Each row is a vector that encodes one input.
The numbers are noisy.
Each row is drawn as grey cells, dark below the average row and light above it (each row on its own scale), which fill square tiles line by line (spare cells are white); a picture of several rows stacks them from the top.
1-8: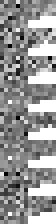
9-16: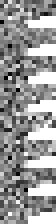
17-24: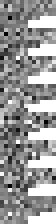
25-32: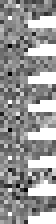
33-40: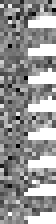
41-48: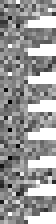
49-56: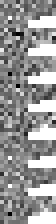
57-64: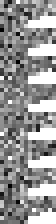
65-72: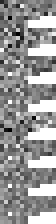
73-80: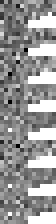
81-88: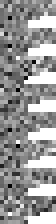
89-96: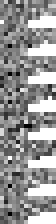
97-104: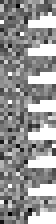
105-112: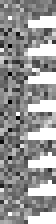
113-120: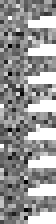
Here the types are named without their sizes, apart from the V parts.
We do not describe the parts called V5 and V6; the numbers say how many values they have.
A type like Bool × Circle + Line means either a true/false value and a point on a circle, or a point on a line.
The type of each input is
Bool × V5 × V6 + Line.
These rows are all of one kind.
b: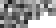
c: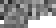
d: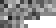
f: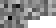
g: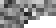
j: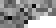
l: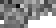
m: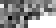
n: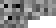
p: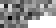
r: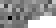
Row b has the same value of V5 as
m, p and r.
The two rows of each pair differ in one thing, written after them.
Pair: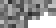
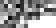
the value of V5
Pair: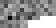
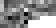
the value of V6
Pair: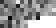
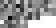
the value of V5
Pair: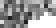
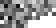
the value of V5
